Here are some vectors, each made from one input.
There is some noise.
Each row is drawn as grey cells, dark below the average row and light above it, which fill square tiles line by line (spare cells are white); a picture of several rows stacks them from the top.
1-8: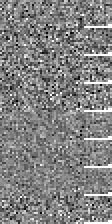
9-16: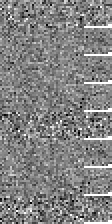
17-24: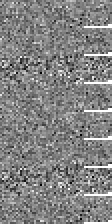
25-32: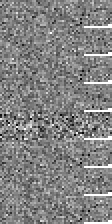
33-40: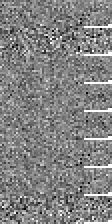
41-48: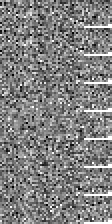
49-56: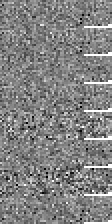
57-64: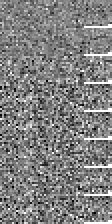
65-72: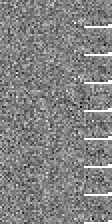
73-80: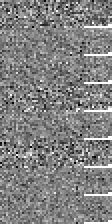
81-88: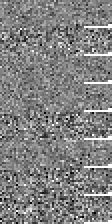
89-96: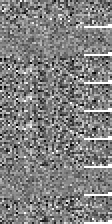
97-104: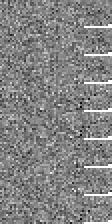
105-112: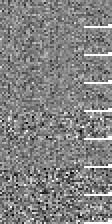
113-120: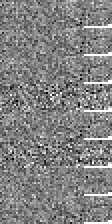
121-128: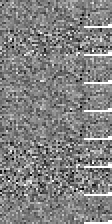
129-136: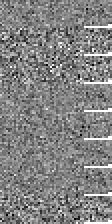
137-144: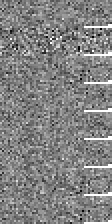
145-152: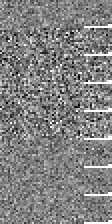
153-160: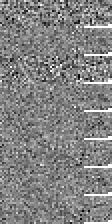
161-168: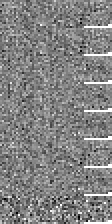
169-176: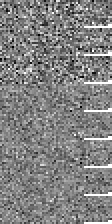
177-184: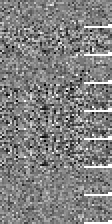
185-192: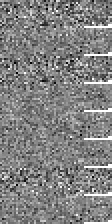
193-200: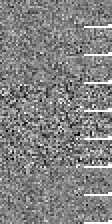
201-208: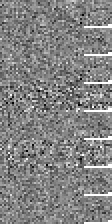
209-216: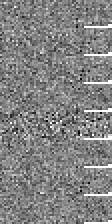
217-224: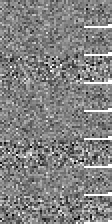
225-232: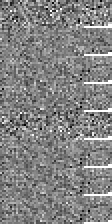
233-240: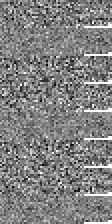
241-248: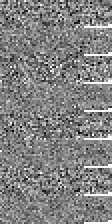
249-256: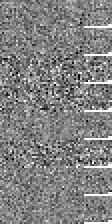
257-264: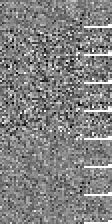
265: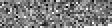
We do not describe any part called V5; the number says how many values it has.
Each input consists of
either a node of a 7-node tree, or a list of up to two items, each a true/false value and a value of V5.
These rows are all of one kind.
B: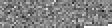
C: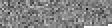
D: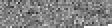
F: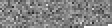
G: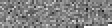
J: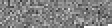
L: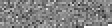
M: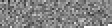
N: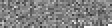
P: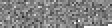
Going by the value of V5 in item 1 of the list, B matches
C, G, N and P.
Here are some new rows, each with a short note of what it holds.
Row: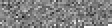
a list of two items
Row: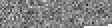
a list of two items
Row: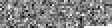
the empty list
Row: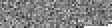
a list of two items
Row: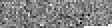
a list of one item
